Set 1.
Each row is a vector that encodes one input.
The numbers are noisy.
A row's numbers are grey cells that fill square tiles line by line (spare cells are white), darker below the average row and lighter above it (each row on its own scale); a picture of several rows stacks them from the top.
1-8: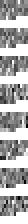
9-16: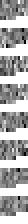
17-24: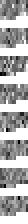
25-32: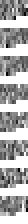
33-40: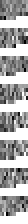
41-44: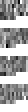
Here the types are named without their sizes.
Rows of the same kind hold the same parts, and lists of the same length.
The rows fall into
2 kinds.
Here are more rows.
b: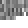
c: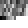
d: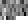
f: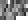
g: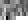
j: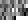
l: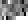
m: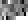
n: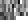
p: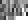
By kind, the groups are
b, c, f, j, n, p
d, g, l, m

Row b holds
a point on a circle and three true/false values.
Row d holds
a point on a circle.
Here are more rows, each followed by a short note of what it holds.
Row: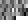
a point on a circle and three true/false values
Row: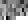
a point on a circle
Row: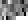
a point on a circle
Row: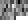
a point on a circle and three true/false values
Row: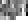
a point on a circle and three true/false values
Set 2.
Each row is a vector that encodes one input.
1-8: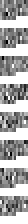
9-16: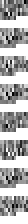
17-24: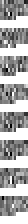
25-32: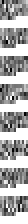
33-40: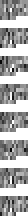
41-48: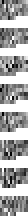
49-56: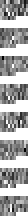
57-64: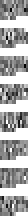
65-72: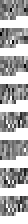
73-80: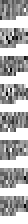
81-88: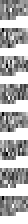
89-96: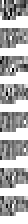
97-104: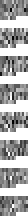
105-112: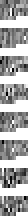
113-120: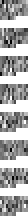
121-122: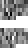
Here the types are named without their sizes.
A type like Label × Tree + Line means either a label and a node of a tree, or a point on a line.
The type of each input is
Bool × Bool × Bool × Bool + Line.
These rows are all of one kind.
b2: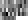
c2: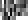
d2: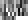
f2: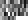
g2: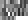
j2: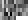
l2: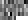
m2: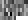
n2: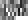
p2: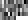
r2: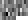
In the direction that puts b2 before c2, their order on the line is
f2, g2, n2, d2, b2, r2, p2, l2, m2, j2, c2.
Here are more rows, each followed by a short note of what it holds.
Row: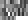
a point on a line
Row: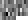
a point on a line
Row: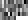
a point on a line
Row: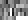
four true/false values
